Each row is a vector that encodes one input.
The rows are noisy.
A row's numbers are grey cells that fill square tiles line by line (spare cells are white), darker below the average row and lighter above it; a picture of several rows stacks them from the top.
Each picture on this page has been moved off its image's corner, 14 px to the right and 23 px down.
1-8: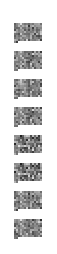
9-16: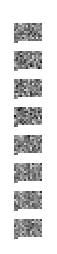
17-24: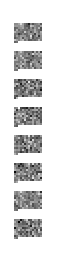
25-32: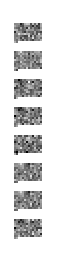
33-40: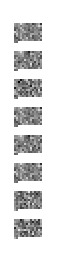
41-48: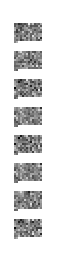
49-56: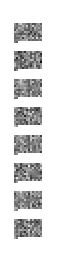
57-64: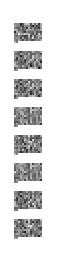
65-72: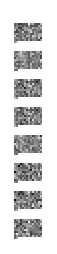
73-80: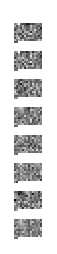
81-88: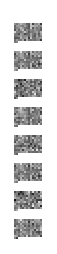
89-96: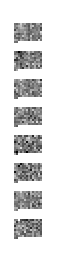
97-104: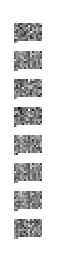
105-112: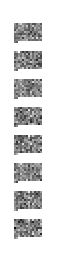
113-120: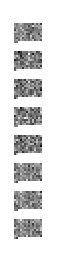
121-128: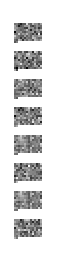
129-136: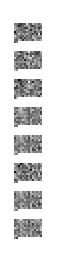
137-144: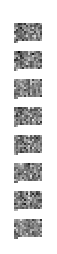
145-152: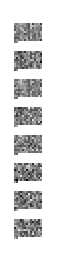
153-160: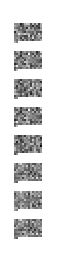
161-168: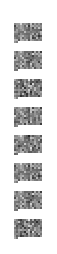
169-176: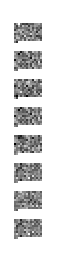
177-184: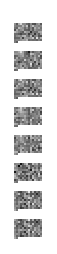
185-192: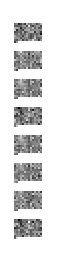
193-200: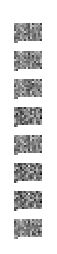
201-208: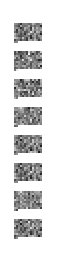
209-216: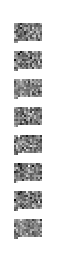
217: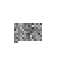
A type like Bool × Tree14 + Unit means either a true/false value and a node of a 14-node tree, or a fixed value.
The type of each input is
Bool × Label8 + List2(Line6).
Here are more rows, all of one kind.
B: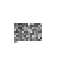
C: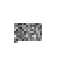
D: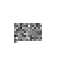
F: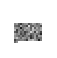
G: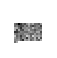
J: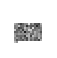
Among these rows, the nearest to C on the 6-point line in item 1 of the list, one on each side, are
F and G.
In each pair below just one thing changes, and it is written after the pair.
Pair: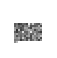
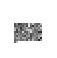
the place on the 6-point line in item 2 of the list
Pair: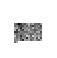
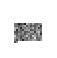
the place on the 6-point line in item 1 of the list
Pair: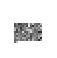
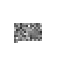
the place on the 6-point line in item 1 of the list
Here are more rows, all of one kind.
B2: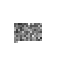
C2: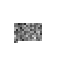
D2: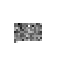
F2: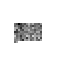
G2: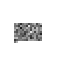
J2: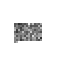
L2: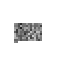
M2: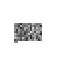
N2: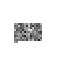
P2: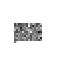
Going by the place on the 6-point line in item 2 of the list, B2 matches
C2, F2, J2 and L2.
